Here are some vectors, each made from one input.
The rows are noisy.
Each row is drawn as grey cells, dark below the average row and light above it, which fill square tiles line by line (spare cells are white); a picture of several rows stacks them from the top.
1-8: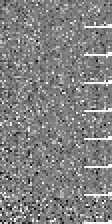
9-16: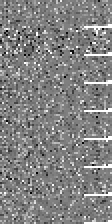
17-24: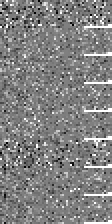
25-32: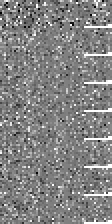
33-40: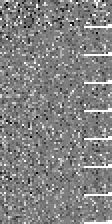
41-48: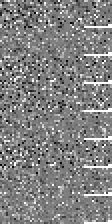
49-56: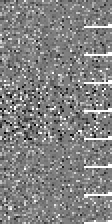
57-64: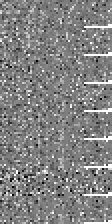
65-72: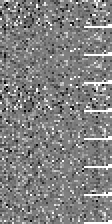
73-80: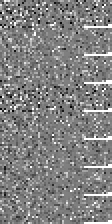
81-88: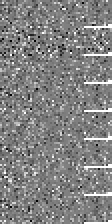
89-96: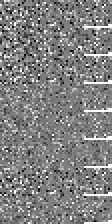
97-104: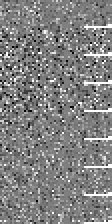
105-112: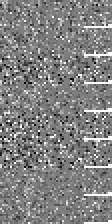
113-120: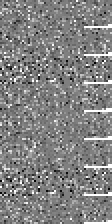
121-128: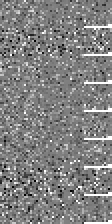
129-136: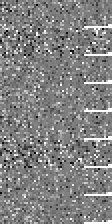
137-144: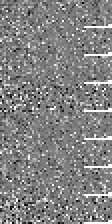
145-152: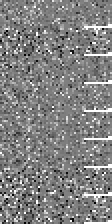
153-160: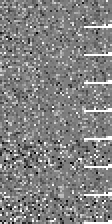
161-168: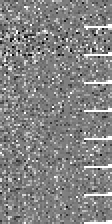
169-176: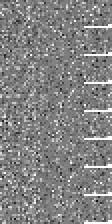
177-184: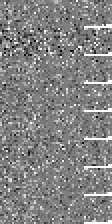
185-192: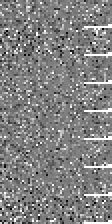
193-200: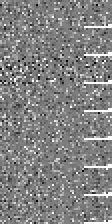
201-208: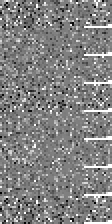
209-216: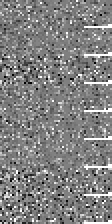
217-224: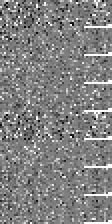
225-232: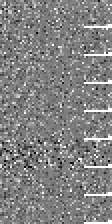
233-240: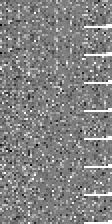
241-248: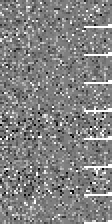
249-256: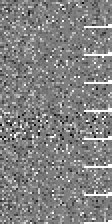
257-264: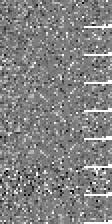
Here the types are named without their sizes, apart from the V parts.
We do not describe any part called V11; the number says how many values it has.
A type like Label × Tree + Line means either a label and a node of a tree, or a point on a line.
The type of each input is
Label + Line × (Line + V11).
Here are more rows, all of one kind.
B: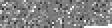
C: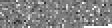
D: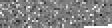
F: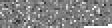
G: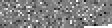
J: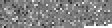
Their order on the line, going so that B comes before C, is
B, J, C, F, D, G.
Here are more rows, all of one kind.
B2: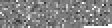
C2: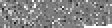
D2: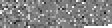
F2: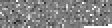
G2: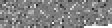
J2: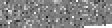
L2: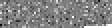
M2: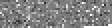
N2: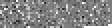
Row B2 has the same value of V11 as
F2, M2 and N2.
